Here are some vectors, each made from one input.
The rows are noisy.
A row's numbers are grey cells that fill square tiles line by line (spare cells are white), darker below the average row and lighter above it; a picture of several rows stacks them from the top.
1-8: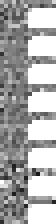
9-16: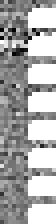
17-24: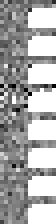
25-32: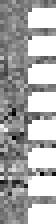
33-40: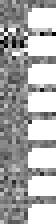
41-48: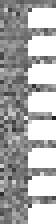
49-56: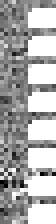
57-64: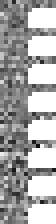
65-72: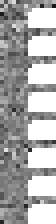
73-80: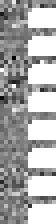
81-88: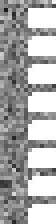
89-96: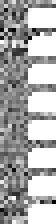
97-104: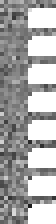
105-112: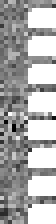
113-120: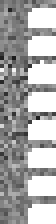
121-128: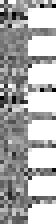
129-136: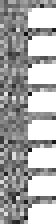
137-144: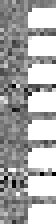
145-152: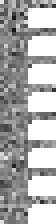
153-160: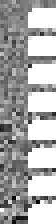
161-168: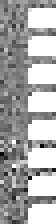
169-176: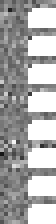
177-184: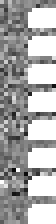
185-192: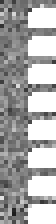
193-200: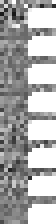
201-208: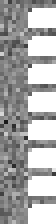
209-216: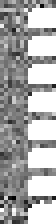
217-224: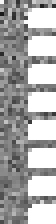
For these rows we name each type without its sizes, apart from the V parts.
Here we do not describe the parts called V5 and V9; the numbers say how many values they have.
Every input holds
either a value of V5 and a value of V9, or a list of points on a line.
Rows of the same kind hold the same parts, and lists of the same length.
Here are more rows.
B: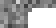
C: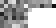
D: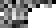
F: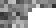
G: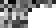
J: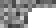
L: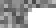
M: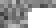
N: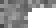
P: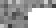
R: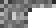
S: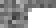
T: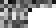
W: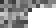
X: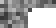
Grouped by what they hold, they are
B, J, P, S
C, F
D, X
G, M, R, T
L, N, W

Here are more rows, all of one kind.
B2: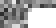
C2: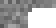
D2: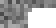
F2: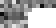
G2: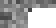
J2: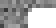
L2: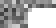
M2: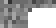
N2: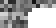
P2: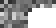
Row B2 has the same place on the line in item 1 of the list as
J2 and P2.
